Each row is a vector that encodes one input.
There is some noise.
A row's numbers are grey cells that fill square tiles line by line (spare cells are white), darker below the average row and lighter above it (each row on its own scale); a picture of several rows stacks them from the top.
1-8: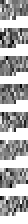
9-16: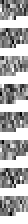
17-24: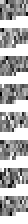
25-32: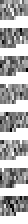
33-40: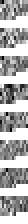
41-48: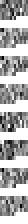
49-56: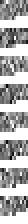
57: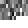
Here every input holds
one of 5 labels and a true/false value.
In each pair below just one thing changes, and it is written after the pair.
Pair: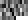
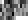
the label
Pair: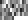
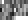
the true/false value
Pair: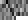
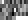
the label
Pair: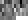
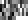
the label
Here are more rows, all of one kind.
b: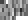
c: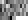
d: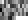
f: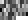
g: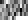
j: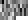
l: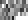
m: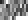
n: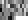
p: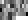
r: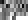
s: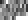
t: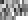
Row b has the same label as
d, f, n and p.
